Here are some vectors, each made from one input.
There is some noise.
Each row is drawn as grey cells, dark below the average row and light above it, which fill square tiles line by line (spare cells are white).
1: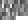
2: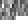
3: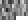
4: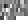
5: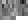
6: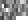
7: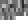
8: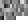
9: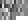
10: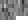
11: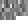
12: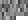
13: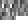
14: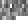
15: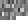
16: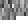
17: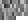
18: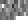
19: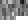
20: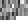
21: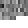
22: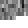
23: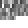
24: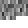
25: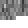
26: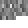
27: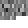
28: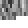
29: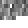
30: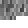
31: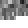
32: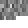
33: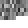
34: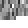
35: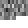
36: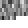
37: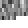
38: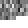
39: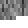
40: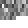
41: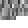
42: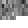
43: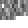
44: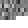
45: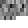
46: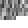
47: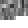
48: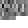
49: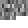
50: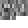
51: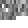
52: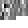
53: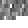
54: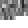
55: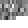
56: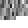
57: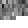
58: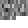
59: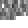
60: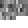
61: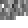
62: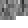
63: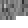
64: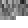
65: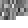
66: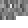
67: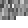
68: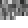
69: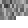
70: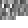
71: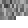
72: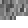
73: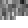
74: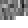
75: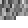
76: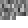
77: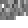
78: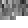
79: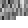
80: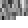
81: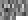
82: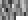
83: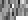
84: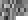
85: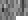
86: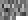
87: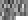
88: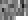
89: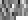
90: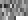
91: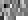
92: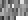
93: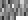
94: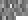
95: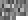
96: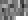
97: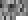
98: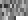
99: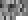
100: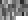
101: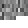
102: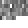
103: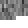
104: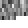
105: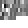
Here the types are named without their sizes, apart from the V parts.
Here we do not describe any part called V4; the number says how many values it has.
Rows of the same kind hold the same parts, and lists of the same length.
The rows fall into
4 kinds.
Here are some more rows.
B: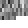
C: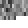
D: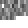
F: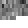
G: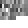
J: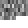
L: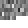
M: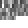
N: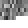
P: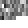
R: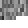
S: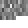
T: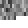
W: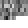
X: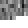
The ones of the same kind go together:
B, C, T
D, F, M, S, X
G, P, R
J, L, N, W

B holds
a point on a circle and a point on a line.
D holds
three true/false values and two values of V4.
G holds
a point on a circle and three true/false values.
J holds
a point on a line and two values of V4.
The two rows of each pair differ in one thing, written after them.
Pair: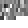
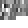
one of the three true/false values
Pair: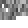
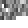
the place on the circle
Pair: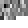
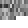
the place on the circle
